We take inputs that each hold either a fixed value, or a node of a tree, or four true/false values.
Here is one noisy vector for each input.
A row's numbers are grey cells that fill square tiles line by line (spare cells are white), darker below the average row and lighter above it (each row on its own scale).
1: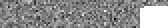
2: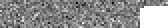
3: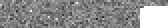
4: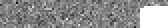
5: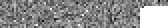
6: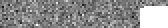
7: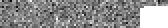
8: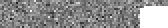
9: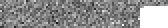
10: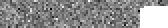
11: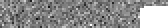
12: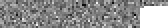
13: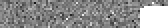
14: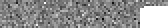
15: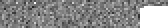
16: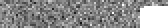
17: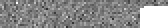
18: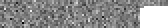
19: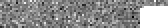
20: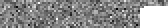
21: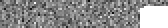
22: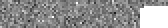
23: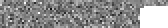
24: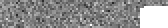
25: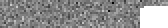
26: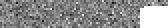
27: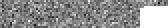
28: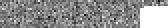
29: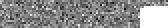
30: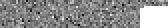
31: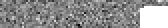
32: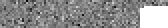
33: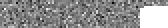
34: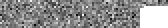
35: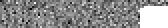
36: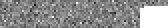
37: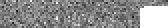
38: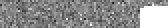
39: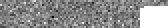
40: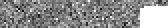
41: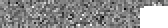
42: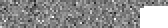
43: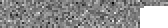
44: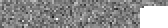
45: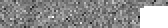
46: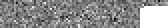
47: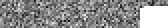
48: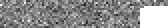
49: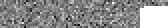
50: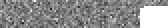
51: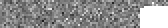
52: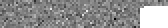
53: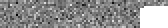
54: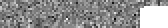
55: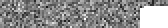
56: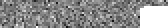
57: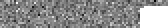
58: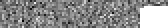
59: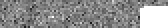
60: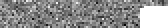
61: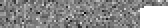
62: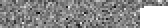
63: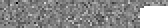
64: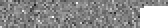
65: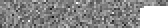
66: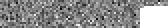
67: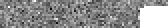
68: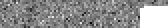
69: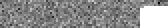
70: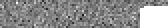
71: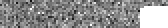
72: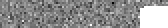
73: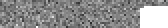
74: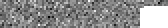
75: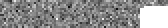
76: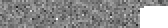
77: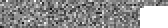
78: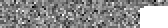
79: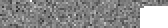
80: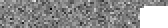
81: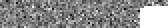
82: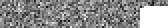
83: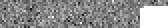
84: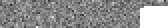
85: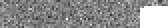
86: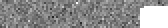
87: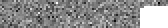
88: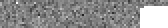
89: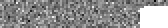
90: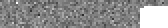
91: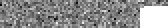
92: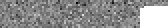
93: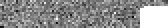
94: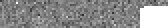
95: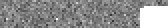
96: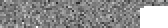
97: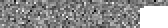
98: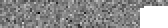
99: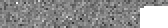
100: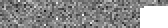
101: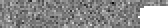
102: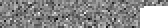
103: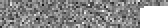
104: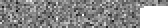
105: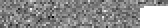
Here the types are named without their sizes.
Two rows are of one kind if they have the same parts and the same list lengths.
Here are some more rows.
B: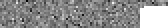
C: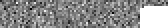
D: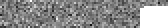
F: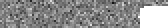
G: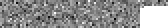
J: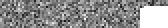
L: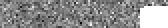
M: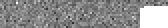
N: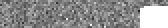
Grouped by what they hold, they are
B, C, M
D, F, G, L, N
J

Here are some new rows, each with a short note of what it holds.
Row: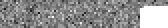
a node of a tree
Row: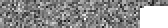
a fixed value
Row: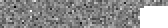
four true/false values
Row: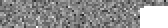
a node of a tree
